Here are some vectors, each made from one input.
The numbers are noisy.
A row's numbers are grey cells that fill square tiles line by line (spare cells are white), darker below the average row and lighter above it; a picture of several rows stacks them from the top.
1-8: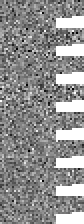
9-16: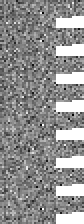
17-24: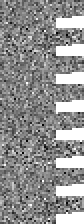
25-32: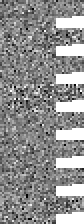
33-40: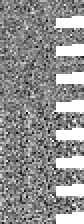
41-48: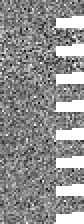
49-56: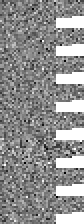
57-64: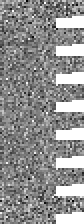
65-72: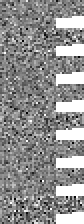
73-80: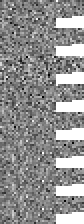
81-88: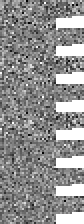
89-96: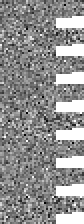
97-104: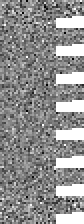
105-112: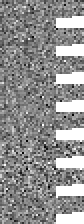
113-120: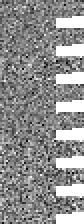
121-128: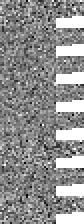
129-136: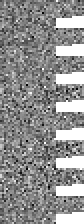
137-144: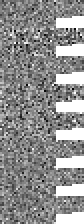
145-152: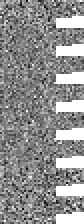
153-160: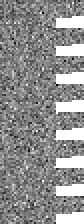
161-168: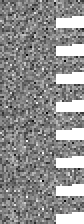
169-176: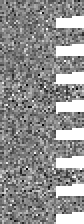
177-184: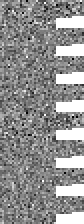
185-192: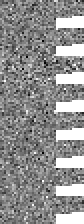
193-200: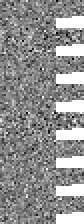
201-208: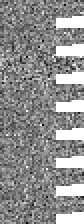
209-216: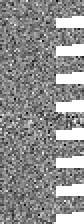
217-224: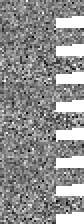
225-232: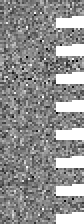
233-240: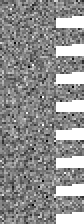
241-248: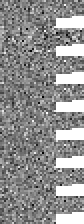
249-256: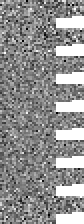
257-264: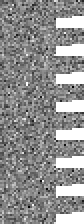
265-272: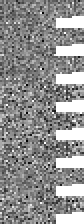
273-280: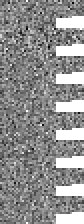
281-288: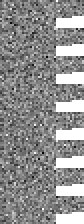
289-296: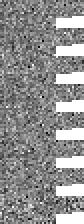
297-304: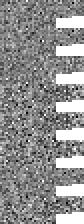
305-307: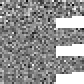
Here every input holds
either a point on a 15-point circle, or a fixed value, or five true/false values.
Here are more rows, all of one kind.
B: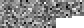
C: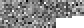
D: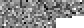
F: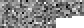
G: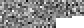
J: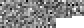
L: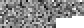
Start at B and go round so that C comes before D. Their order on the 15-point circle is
B, C, G, J, L, D, F.
